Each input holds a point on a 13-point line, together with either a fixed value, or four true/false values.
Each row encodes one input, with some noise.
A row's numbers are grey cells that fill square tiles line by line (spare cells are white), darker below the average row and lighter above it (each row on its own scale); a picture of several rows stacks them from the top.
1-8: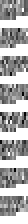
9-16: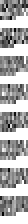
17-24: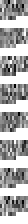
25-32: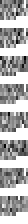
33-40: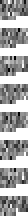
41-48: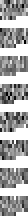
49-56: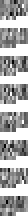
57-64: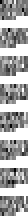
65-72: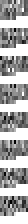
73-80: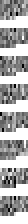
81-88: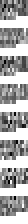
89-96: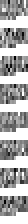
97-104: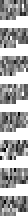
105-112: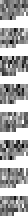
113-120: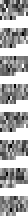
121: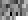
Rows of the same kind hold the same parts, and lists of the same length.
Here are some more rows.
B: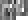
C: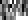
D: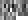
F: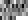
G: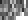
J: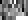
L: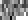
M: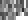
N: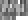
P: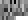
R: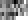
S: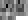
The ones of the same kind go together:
B, D, F, N
C, G, J, L, M, P, R, S

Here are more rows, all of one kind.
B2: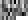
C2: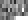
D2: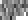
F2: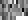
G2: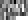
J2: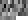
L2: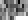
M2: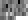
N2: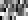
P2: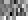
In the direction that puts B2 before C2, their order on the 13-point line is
D2, N2, L2, M2, B2, C2, G2, P2, F2, J2.
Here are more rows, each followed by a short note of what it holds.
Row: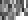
a point on a 13-point line and four true/false values
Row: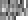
a point on a 13-point line
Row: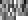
a point on a 13-point line
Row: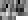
a point on a 13-point line and four true/false values
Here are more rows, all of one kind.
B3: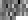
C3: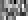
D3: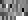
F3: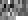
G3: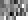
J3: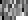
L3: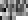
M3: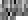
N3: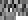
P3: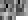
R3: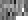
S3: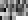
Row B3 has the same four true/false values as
J3, N3 and R3.
